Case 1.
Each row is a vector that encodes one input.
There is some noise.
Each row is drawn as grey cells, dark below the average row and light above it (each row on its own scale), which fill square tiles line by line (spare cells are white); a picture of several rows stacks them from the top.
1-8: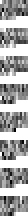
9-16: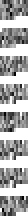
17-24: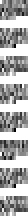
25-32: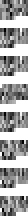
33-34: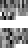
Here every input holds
a point on an 8-point line.
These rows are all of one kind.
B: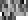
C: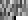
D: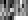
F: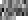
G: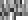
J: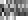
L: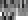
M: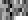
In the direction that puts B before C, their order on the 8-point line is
B, L, D, M, F, J, G, C.
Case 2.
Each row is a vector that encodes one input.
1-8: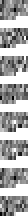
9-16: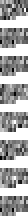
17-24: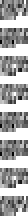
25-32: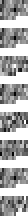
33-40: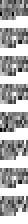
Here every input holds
one of 6 labels.
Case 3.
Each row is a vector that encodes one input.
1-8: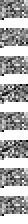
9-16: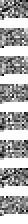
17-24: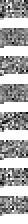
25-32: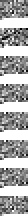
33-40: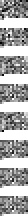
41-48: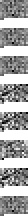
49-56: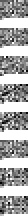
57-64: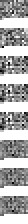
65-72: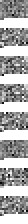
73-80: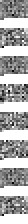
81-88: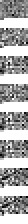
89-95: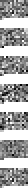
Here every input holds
a point on a 6-point circle.
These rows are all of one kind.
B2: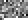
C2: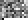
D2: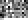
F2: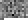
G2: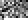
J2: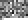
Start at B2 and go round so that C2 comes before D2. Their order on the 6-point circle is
B2, C2, F2, G2, D2, J2.
